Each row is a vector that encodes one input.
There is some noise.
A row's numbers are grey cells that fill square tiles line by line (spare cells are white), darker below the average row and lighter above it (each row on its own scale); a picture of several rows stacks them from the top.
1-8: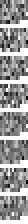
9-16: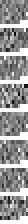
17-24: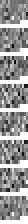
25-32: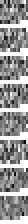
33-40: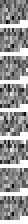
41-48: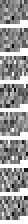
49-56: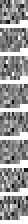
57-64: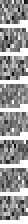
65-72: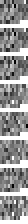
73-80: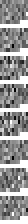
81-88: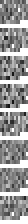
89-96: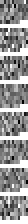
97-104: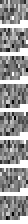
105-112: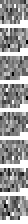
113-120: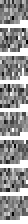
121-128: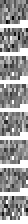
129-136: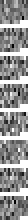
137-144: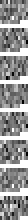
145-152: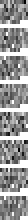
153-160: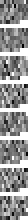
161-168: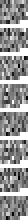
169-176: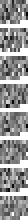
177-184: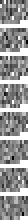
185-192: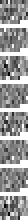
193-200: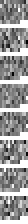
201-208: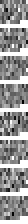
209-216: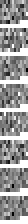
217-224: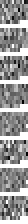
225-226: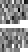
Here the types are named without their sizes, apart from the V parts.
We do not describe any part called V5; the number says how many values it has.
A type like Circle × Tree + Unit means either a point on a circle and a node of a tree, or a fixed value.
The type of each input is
List(Bool × V5).
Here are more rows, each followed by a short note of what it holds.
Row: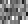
a list of two items
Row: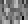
the empty list
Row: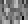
the empty list
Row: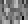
the empty list
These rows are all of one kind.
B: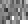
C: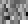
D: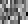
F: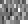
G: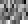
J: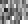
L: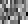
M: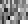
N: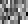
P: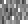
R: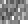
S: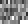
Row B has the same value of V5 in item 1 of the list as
F, J, M and P.
